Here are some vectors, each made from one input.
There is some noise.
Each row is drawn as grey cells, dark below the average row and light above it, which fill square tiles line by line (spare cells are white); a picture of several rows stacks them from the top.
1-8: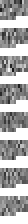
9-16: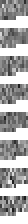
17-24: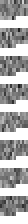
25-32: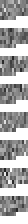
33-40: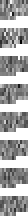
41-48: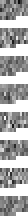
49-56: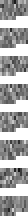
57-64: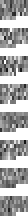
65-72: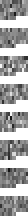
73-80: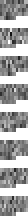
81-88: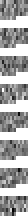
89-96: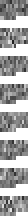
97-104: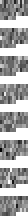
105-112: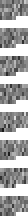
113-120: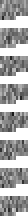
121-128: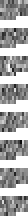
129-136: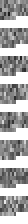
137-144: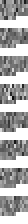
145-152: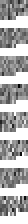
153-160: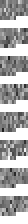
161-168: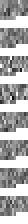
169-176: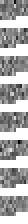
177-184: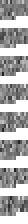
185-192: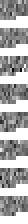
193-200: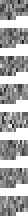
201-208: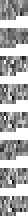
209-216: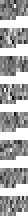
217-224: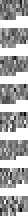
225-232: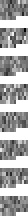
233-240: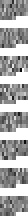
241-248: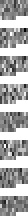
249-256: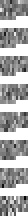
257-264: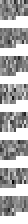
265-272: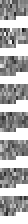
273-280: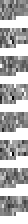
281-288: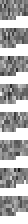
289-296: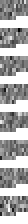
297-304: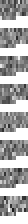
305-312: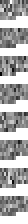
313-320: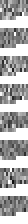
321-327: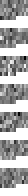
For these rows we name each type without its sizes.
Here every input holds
two labels, together with either a point on a circle, or four true/false values.
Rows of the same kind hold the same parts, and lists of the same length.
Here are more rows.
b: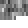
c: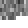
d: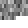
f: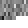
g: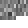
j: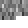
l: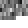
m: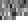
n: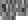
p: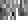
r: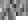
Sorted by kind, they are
b, c, d, f, g, j, l, n, r
m, p

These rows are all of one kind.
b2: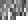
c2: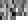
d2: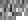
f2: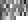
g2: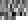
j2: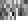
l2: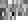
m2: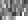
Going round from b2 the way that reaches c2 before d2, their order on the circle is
b2, c2, m2, g2, d2, l2, j2, f2.
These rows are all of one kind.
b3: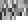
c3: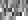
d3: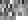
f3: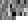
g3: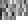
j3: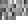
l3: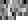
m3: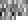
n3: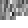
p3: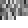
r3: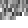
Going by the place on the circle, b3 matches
g3, j3 and m3.
